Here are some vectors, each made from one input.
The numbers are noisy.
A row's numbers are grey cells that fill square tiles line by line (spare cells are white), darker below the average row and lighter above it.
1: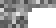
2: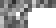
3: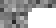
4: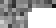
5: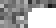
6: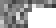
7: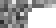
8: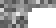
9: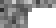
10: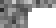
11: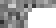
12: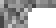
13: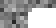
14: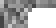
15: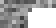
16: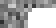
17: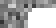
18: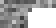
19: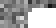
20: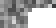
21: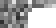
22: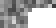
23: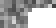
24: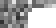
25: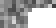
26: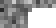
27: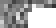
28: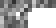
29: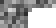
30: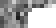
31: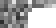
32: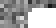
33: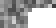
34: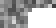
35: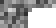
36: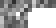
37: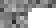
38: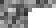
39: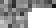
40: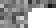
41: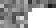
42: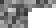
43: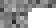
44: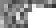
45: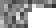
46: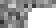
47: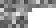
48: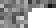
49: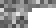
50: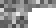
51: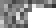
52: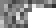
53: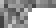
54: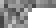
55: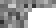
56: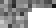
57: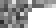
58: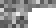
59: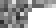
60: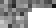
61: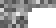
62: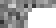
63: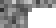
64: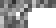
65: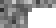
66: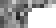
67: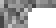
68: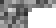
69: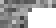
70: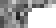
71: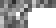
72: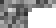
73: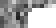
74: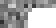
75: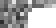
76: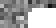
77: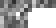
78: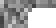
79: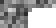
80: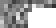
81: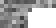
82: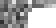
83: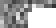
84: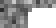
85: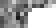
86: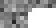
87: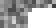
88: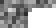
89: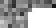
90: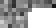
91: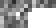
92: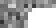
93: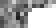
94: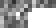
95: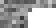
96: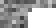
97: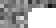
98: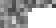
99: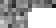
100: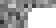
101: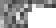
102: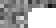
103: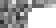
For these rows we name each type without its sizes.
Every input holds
a point on a line and a true/false value.
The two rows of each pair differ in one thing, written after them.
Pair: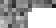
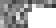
the place on the line
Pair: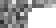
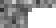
the true/false value
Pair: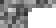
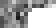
the true/false value
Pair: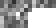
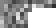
the place on the line
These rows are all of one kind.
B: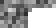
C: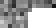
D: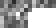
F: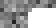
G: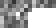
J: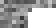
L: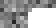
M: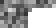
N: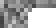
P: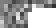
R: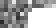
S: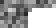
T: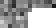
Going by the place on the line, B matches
M and S.
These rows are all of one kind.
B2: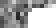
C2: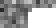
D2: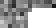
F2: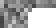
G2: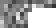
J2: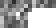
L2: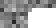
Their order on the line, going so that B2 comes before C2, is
B2, C2, L2, F2, D2, G2, J2.
